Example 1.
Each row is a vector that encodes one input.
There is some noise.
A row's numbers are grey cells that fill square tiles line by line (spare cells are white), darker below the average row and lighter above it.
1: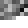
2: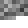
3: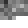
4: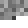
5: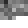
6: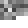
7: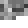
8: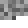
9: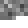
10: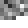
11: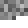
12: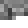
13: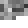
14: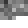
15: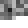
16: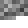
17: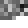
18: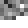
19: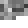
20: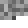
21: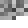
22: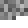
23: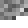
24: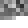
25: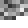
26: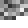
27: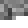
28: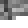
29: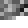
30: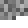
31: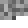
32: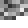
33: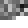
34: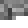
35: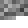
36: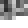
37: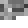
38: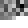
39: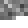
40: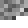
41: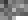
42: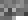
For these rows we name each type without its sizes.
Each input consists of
a point on each of two lines and a true/false value.
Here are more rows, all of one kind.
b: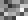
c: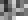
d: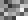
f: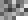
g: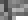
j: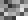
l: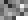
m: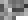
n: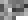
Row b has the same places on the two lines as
d, g and j.
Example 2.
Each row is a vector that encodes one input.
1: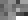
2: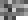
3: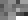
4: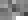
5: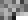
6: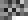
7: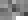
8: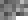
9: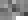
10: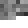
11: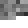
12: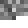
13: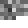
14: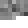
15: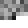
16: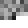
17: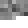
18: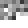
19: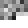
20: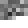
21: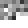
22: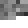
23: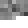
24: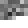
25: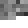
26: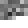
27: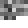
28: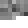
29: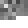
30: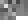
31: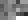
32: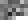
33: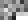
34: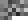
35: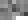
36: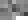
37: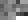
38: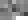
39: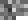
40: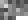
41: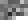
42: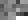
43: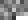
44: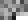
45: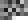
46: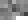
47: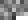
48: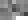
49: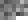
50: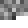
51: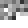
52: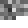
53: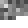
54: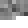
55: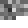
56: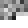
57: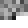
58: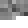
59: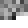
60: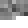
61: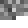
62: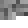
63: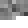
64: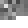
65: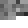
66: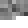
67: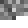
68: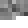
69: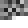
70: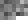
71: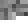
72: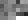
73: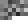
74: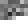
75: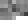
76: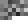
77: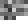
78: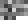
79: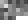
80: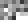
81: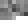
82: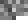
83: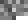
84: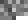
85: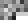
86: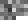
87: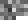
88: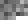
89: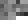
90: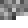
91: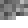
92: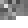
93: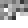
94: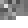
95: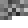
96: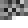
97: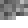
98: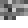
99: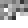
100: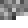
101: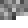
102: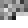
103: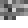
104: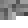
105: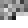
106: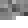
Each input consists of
either a point on a 7-point line, or a point on a 9-point line.
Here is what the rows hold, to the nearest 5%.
About 40% of them hold a point on a 7-point line. The rest hold a point on a 9-point line.
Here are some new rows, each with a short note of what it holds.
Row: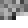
a point on a 7-point line
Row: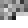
a point on a 7-point line
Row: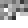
a point on a 7-point line
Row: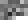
a point on a 9-point line
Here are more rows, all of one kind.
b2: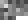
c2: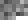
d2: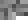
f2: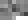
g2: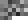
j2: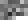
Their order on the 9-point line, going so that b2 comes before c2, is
b2, f2, d2, c2, j2, g2.
